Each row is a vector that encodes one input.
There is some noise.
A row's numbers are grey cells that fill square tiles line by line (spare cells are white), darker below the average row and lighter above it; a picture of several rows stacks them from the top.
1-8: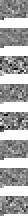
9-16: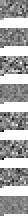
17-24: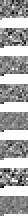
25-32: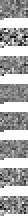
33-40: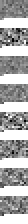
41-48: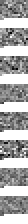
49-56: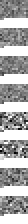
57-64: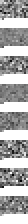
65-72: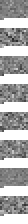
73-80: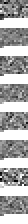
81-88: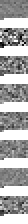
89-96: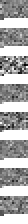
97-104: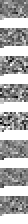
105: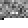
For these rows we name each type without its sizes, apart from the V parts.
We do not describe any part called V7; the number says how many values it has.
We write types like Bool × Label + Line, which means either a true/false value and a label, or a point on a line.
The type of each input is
Circle + Tree × V7 + Unit.
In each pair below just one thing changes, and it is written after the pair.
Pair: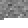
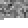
the node of the tree
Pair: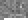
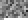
the value of V7
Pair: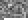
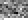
the node of the tree
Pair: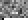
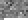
the value of V7
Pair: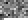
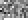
the node of the tree
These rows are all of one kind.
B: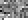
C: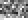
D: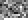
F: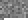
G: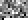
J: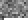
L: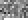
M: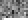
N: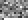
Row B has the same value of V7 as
C, M and N.
